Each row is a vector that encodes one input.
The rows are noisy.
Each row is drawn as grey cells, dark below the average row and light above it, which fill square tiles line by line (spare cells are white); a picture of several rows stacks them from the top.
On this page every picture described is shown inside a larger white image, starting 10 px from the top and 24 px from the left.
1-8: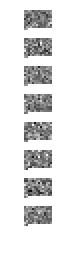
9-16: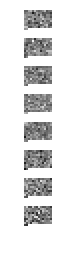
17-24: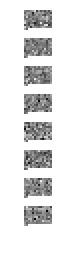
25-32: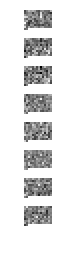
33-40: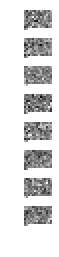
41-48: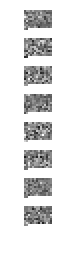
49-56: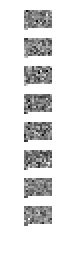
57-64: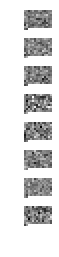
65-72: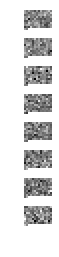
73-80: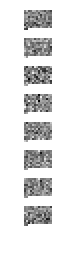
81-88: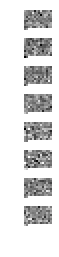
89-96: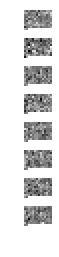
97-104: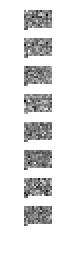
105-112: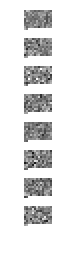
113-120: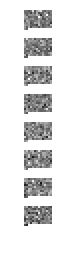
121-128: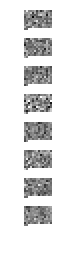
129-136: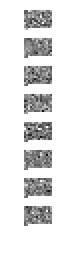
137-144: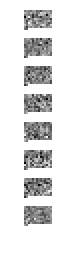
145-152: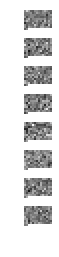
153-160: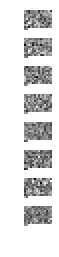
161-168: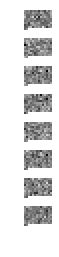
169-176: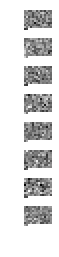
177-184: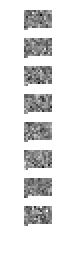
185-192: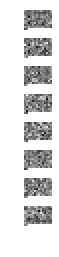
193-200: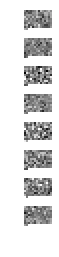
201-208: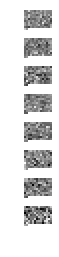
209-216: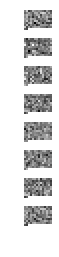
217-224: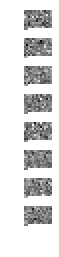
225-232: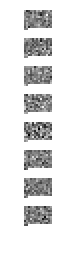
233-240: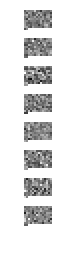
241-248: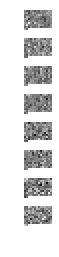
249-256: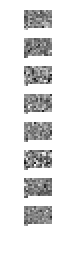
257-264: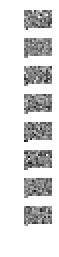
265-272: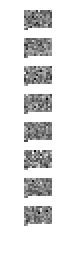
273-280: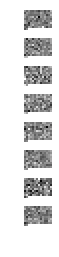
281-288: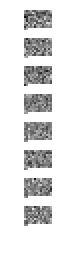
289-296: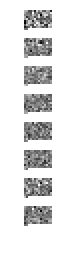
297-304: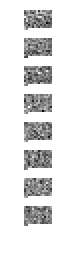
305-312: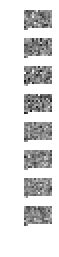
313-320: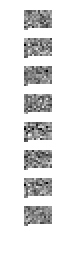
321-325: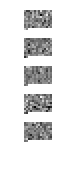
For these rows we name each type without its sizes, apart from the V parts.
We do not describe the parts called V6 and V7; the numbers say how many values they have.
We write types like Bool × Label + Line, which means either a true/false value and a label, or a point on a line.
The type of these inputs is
Bool × Bool × Bool × Bool × (Circle + V7) × V6.
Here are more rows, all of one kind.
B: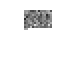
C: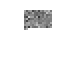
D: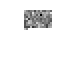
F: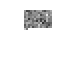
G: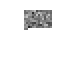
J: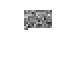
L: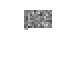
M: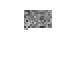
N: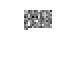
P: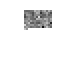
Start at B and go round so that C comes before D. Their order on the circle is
B, L, M, N, G, C, J, F, D, P.
